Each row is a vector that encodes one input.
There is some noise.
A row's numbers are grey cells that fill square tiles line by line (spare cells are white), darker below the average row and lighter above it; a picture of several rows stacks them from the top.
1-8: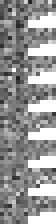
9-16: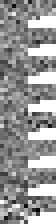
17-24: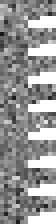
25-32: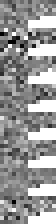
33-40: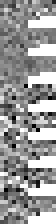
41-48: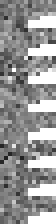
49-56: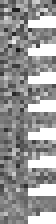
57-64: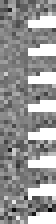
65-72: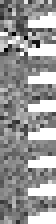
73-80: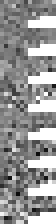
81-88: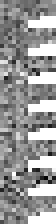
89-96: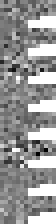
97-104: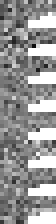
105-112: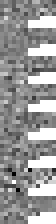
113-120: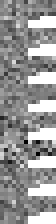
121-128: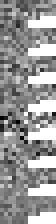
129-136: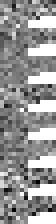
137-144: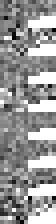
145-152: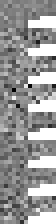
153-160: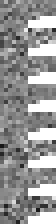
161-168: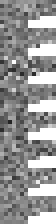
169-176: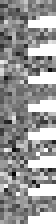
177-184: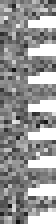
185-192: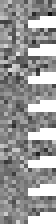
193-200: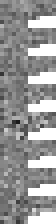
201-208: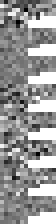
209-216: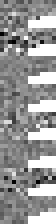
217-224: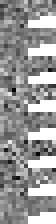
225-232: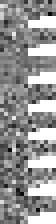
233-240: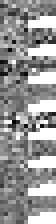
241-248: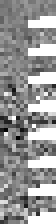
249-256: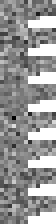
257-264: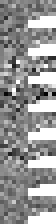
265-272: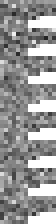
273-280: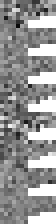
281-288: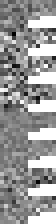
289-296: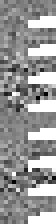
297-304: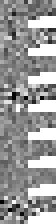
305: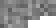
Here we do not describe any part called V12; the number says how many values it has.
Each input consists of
a list of up to two items, each a true/false value and a value of V12.
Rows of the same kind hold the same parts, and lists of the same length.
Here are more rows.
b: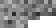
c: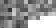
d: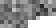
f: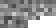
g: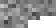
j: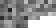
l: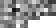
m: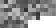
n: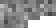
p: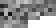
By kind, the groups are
b, c, d, g, j, l, m
f, n
p

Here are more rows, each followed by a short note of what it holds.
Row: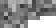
the empty list
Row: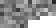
a list of two items
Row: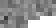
a list of one item
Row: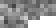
a list of one item
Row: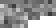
a list of one item
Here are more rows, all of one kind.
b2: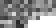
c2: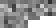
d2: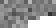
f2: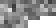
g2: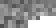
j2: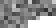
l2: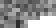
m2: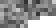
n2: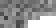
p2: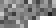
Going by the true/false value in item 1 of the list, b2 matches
f2, l2, m2 and n2.
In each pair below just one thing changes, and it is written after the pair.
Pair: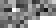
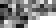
the value of V12 in item 2 of the list
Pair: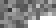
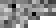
the true/false value in item 1 of the list
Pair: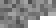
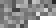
the value of V12 in item 1 of the list
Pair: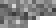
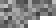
the value of V12 in item 2 of the list
